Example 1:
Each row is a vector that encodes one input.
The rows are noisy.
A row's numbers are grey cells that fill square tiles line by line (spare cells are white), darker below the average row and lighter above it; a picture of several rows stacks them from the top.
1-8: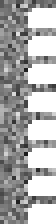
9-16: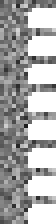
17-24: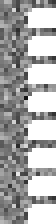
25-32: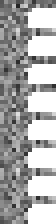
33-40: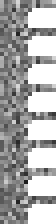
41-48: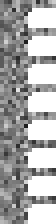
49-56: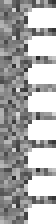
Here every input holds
three true/false values.
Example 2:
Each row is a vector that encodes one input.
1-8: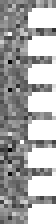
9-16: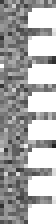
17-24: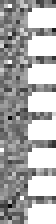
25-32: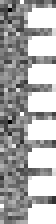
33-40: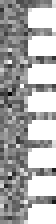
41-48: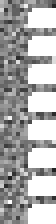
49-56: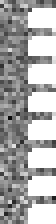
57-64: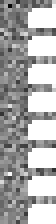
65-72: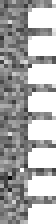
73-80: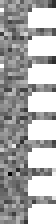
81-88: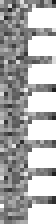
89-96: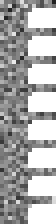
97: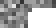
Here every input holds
a point on a 15-point line.
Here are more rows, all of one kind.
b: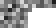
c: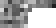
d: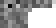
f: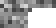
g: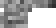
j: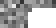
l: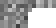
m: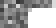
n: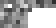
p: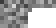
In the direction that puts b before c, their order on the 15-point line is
b, n, f, c, g, j, p, l, m, d.
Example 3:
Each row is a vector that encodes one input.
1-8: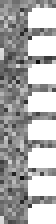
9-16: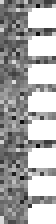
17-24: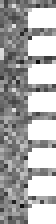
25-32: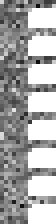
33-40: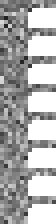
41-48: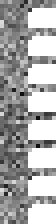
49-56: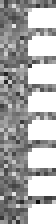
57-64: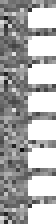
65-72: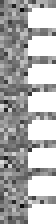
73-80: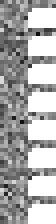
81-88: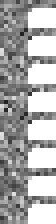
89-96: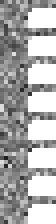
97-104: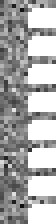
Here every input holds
a node of a 9-node tree.
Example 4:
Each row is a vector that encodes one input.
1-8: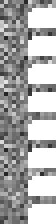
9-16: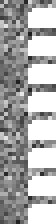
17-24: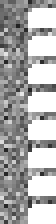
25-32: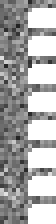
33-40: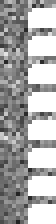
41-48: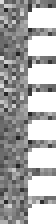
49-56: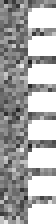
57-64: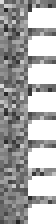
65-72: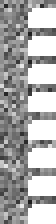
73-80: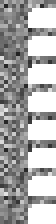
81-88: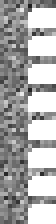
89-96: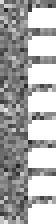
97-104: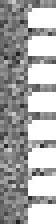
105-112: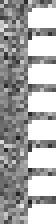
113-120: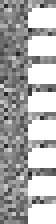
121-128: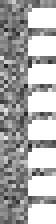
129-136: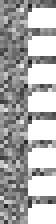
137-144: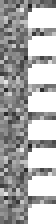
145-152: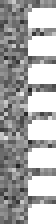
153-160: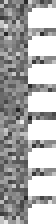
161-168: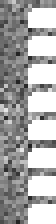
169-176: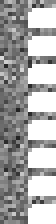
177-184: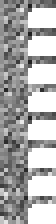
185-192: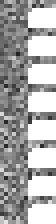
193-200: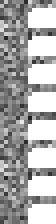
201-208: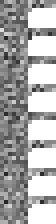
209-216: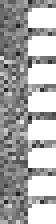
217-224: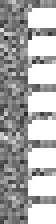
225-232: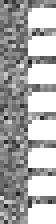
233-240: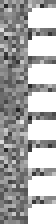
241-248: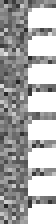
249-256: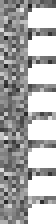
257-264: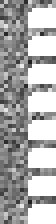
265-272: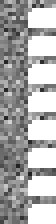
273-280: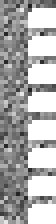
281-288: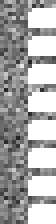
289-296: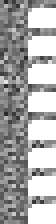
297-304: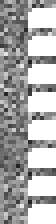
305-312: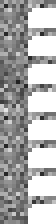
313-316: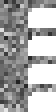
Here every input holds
a point on an 8-point line.
